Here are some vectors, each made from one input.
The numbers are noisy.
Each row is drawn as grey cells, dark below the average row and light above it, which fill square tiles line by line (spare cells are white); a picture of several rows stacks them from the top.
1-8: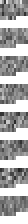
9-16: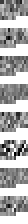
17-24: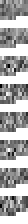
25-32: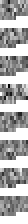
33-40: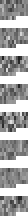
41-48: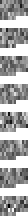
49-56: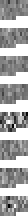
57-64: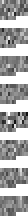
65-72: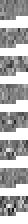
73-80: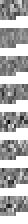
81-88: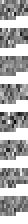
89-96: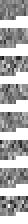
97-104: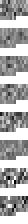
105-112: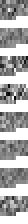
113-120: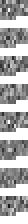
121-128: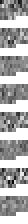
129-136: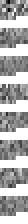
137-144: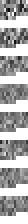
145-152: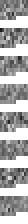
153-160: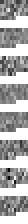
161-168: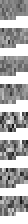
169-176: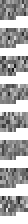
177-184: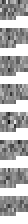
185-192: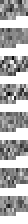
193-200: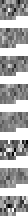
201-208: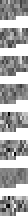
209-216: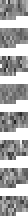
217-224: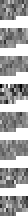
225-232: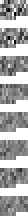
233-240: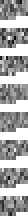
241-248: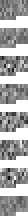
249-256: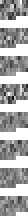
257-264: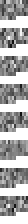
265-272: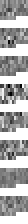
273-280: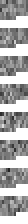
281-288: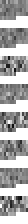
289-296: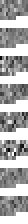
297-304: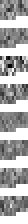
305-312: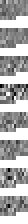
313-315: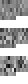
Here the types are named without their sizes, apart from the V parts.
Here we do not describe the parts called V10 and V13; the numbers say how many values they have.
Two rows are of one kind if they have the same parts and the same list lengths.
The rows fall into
4 kinds.
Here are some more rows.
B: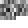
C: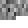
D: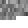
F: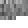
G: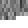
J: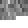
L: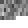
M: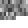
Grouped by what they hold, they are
B, G
C, L
D, F, J
M

